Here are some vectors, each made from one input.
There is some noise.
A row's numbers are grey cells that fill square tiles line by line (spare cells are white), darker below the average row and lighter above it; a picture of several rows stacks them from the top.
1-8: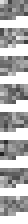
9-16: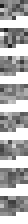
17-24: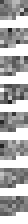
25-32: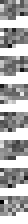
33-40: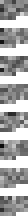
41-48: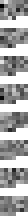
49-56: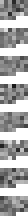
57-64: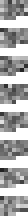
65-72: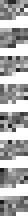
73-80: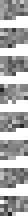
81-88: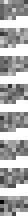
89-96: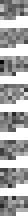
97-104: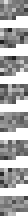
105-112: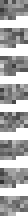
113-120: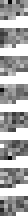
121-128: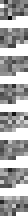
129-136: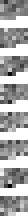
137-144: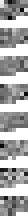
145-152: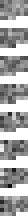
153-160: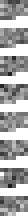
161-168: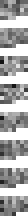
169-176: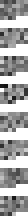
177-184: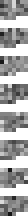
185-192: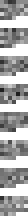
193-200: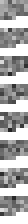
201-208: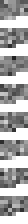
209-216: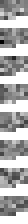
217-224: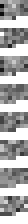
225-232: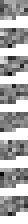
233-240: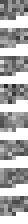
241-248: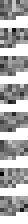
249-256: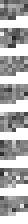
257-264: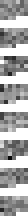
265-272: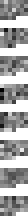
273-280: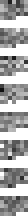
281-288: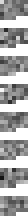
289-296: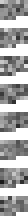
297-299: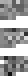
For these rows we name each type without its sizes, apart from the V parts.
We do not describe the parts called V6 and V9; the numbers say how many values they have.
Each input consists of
a node of a tree, together with either a label and a value of V9, or a value of V6.
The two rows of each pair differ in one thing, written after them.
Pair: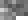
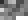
the value of V9
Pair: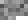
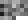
the node of the tree
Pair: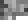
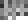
the node of the tree
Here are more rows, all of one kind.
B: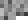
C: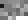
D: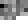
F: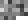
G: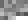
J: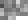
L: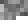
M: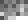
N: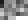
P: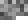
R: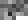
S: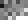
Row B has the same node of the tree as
C, G, J and M.
